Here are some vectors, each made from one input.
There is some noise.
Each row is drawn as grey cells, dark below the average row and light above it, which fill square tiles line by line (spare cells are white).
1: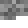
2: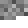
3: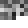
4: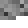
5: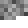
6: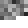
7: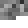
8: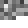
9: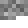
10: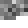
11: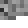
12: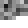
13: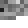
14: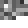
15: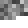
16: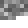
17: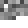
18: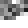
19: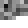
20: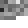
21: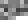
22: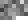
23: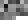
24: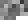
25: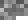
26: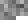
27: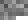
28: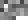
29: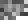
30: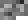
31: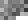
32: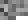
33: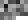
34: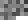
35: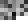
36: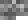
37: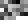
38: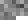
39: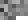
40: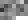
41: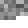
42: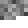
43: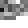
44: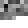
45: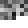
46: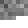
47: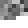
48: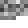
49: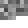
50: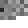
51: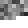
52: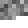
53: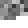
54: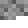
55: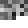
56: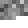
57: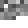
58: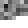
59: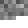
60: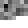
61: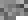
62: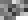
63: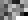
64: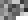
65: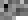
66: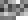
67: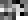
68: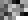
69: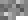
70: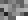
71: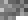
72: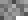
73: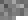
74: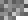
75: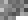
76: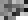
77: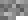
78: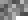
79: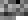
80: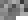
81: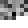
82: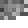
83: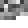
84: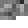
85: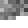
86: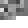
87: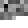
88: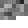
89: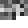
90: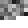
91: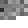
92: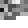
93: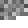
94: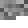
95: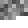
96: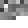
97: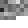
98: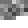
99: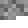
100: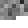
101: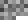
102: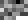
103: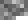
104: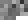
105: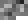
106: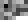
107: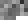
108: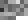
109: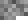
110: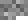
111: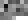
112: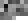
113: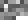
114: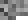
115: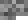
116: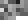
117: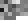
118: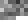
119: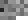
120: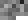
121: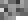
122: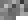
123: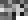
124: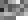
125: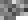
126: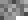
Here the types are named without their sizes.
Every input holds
either a fixed value, or four true/false values.
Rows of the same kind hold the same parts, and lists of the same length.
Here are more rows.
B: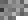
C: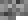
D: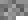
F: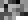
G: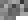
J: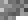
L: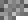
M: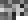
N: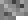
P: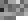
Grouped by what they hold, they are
B, C, D, F, G, J, L, N, P
M

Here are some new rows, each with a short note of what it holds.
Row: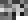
a fixed value
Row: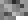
four true/false values
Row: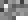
four true/false values
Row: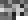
a fixed value
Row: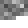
four true/false values
